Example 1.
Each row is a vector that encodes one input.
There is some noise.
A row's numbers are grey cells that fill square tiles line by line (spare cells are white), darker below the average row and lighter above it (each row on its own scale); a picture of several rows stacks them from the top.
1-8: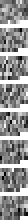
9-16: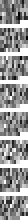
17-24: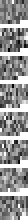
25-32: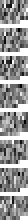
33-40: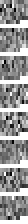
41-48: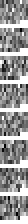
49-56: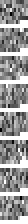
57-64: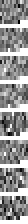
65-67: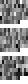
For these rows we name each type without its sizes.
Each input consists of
a node of a tree.
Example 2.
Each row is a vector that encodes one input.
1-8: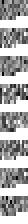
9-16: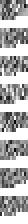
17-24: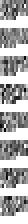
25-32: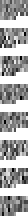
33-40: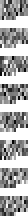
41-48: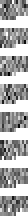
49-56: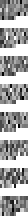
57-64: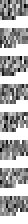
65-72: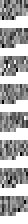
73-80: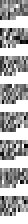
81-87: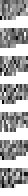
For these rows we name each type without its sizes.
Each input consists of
four true/false values.
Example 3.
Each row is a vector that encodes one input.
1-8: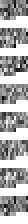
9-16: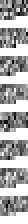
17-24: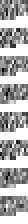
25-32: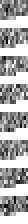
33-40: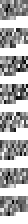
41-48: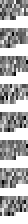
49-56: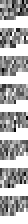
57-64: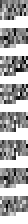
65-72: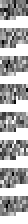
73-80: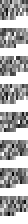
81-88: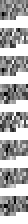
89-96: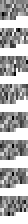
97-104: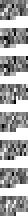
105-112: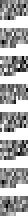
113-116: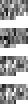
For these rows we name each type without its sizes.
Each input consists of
a point on a circle.
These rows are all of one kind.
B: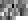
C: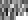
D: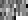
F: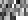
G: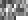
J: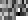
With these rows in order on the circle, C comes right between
F and J.
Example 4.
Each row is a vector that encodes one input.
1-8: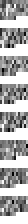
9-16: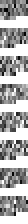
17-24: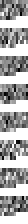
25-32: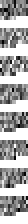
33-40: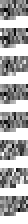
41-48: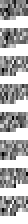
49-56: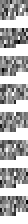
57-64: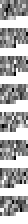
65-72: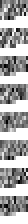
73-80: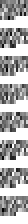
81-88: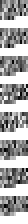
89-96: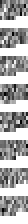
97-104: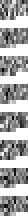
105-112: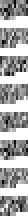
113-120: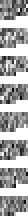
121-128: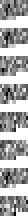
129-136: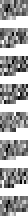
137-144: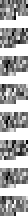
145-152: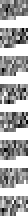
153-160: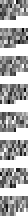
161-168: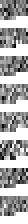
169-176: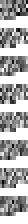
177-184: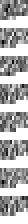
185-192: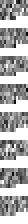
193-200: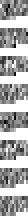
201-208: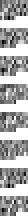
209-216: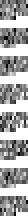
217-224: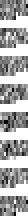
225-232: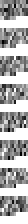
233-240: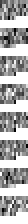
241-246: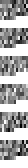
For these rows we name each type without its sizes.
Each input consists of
a point on a circle.
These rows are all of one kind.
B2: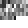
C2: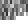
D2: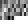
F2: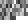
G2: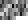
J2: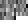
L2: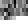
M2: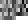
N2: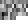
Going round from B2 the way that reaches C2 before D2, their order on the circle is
B2, J2, F2, N2, C2, L2, M2, D2, G2.
